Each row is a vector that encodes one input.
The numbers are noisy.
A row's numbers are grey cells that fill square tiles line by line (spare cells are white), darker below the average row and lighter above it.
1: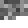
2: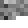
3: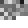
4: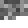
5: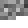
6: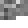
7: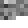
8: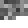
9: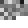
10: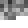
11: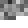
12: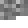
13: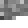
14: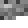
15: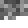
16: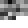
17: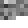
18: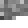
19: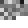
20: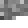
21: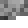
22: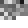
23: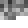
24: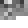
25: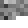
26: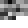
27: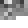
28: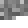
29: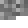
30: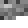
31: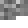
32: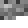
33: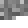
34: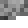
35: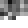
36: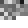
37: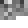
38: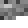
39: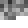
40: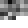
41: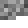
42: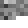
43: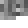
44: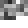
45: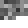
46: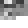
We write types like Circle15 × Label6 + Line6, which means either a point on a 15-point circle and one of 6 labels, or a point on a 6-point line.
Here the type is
Tree10.
